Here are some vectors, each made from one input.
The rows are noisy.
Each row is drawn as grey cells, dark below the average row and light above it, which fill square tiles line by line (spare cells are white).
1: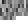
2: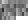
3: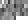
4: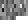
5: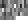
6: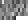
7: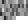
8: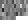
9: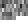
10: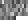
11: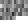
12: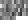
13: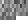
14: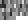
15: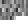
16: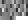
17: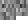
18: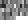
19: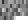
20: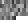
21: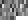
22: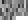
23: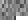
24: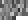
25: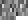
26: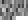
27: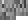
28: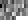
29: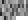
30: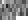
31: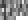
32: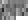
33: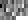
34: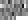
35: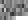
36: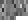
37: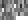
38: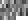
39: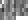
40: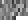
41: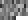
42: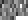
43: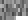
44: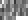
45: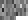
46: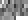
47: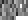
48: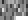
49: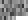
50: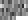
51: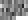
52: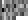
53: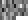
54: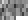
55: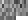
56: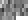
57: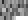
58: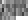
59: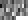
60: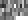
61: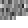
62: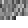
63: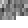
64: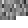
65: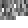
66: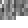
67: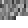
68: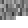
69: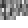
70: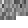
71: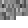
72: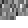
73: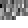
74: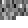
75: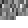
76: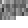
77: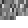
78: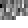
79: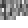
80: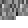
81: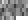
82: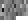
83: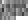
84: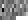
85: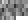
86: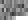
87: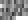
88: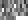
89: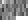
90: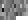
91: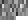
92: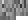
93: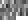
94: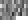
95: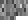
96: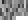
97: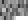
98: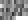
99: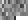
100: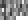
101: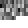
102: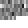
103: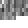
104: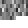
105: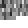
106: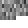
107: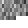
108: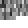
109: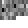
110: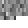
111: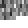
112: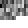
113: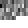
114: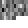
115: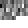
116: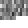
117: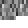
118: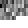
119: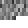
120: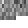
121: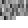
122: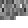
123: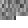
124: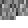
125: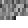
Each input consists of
a point on a 5-point line, together with either a point on each of three 4-point lines, or a point on a 5-point line and a true/false value.
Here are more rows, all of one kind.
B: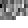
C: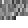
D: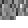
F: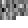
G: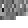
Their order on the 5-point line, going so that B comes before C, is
B, C, F, G, D.
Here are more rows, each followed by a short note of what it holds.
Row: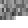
a point on each of two 5-point lines and a true/false value
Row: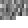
a point on each of two 5-point lines and a true/false value
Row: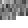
a point on each of two 5-point lines and a true/false value
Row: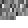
a point on each of three 4-point lines and a point on a 5-point line
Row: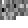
a point on each of three 4-point lines and a point on a 5-point line
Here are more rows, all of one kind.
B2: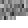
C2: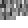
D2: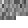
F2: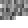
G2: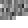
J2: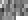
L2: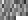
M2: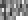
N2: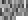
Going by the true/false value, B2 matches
C2 and M2.
